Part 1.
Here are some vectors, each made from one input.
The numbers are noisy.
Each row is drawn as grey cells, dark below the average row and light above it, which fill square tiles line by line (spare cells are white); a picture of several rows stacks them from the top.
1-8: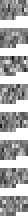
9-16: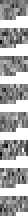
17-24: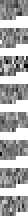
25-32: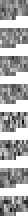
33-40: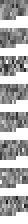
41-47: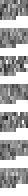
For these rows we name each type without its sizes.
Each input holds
three true/false values.
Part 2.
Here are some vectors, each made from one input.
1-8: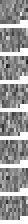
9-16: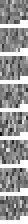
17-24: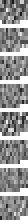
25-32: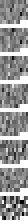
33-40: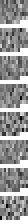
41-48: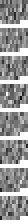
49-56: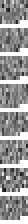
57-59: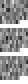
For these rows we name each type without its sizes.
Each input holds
four true/false values.
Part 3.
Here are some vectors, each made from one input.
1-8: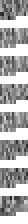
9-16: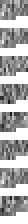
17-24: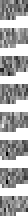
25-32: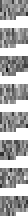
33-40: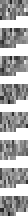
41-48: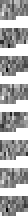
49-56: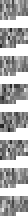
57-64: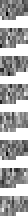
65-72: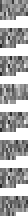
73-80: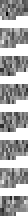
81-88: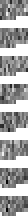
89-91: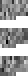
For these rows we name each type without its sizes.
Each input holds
a point on a circle.
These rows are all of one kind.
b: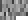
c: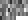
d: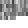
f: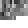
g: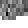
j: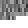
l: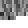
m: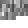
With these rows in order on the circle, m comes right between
d and g.
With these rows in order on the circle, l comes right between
f and j.
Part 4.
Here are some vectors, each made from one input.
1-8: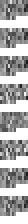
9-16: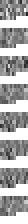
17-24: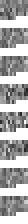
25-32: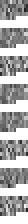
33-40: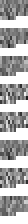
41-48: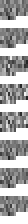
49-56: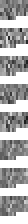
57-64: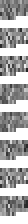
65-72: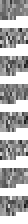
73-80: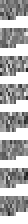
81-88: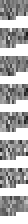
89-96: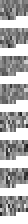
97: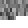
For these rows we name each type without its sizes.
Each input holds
a point on a line.
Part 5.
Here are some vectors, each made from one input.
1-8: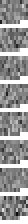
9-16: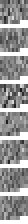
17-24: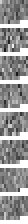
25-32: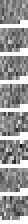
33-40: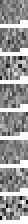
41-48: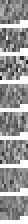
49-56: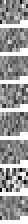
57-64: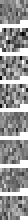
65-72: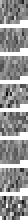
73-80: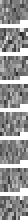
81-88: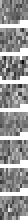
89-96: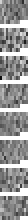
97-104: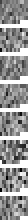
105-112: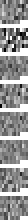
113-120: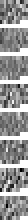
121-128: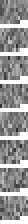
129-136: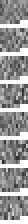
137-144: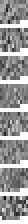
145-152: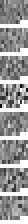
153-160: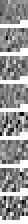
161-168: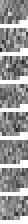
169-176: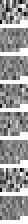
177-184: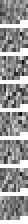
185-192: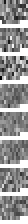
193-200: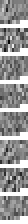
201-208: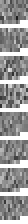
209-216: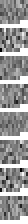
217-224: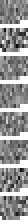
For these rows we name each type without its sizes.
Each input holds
a point on a line.
